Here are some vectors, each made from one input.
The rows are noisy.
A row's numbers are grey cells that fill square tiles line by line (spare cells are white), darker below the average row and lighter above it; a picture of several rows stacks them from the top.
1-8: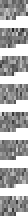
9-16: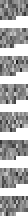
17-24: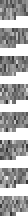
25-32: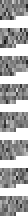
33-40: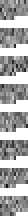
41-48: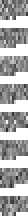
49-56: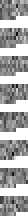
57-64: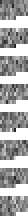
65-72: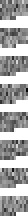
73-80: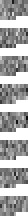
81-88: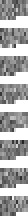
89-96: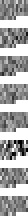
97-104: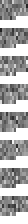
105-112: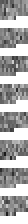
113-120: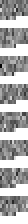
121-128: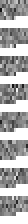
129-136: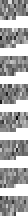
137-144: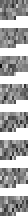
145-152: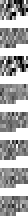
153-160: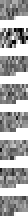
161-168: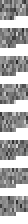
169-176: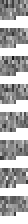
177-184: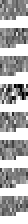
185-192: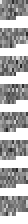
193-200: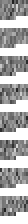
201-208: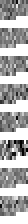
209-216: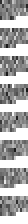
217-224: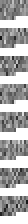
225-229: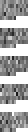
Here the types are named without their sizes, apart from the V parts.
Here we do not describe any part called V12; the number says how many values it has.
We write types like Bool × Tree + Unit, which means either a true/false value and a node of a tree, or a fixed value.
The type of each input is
Circle × (Circle + V12) + Unit.
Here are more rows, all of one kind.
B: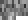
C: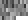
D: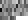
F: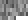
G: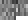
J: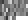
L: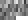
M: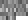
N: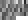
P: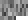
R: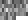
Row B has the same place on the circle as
C and F.
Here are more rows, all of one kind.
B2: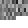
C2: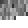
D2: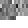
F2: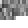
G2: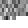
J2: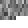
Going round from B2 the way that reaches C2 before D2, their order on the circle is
B2, G2, C2, J2, D2, F2.
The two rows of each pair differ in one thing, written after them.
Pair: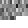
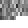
the value of V12
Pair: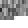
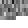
the place on the circle
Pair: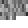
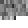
the place on the circle
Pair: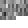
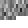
the value of V12
